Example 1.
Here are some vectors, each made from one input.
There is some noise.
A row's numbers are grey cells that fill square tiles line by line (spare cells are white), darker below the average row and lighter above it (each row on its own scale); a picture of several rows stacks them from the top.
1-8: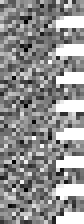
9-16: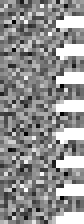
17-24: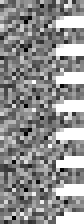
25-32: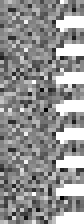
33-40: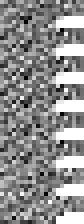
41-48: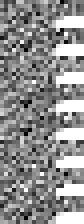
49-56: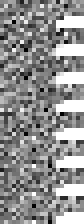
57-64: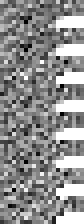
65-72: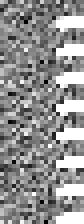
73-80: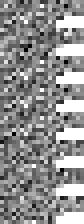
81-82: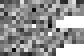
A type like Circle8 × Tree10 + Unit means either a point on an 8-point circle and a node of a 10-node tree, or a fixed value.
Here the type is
Line5 + Line11.
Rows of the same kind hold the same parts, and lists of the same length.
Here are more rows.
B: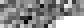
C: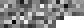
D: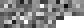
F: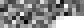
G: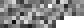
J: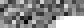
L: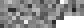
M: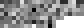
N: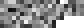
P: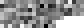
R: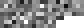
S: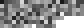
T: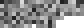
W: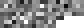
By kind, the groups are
B, F, J, M, P, S, T
C, D, G, L, N, R, W

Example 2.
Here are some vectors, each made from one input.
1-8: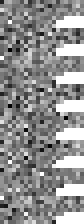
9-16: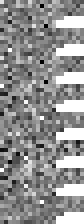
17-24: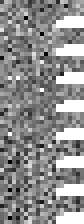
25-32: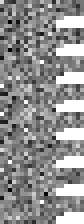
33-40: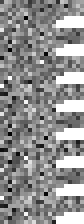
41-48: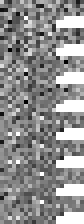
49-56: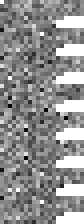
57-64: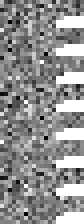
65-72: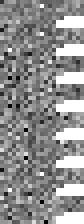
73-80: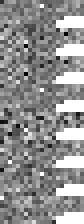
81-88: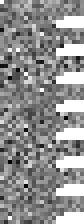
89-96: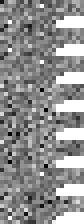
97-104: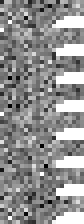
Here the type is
Line7 + Line12.
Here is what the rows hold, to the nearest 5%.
About 50% of them hold a point on a 7-point line. The rest hold a point on a 12-point line.
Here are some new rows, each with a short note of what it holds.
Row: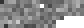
a point on a 12-point line
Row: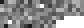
a point on a 12-point line
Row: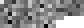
a point on a 7-point line
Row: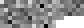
a point on a 7-point line
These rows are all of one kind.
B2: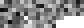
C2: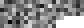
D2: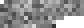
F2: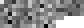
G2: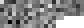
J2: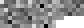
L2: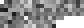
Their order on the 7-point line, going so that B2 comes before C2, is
D2, L2, B2, C2, G2, F2, J2.
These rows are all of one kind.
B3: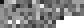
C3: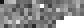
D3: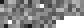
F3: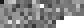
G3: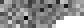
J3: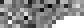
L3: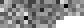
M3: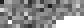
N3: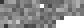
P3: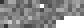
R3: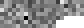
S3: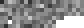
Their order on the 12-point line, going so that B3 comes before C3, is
B3, F3, C3, N3, P3, D3, S3, M3, J3, G3, L3, R3.
